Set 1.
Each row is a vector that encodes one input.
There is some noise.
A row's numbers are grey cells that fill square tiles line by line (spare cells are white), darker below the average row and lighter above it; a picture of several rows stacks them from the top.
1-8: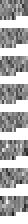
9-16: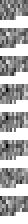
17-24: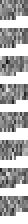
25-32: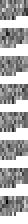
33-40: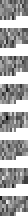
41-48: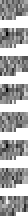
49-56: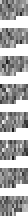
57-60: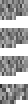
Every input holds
a point on a 5-point circle and a true/false value.
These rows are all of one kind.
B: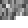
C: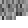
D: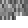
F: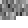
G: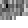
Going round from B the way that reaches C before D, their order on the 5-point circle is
B, C, F, D, G.
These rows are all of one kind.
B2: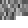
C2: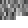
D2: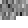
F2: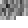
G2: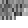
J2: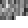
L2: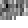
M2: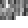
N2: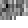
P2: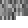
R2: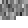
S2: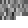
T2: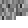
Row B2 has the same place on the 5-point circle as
C2, L2, N2 and S2.
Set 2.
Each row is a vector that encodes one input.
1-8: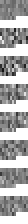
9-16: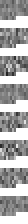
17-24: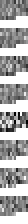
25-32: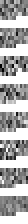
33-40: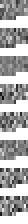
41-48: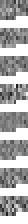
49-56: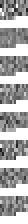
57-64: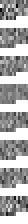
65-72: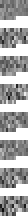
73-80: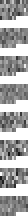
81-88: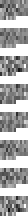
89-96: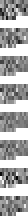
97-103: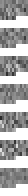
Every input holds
a point on an 8-point line and a true/false value.
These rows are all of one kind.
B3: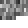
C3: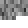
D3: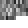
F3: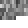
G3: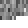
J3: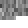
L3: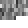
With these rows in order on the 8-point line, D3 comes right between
G3 and J3.
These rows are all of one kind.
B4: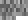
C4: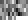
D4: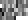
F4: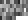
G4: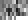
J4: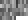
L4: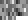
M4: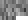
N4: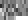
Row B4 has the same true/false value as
M4 and N4.
